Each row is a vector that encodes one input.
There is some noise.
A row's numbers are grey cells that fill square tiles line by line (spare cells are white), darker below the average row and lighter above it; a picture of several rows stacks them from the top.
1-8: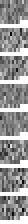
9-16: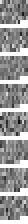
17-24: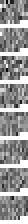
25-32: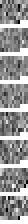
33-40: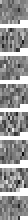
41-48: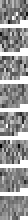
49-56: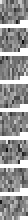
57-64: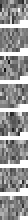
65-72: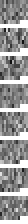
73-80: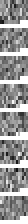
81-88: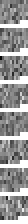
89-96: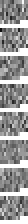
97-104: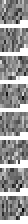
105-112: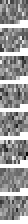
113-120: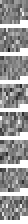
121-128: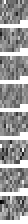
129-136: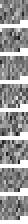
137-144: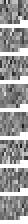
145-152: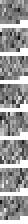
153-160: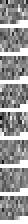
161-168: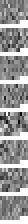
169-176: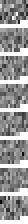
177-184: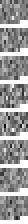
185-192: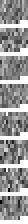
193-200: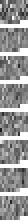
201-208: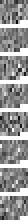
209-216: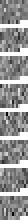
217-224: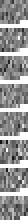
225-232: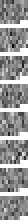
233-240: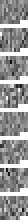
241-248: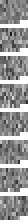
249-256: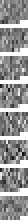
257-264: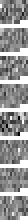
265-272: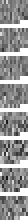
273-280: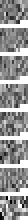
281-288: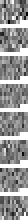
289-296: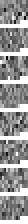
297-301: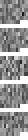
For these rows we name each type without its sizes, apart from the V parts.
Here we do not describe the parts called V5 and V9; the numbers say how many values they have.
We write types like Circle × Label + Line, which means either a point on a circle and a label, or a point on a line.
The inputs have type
Bool × (Tree + V9) × V5.
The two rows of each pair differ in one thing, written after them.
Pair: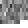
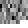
the node of the tree
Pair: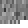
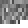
the true/false value
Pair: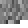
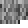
the node of the tree
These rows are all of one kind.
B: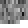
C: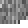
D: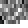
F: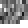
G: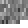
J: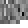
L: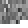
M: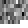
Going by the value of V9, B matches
D and F.
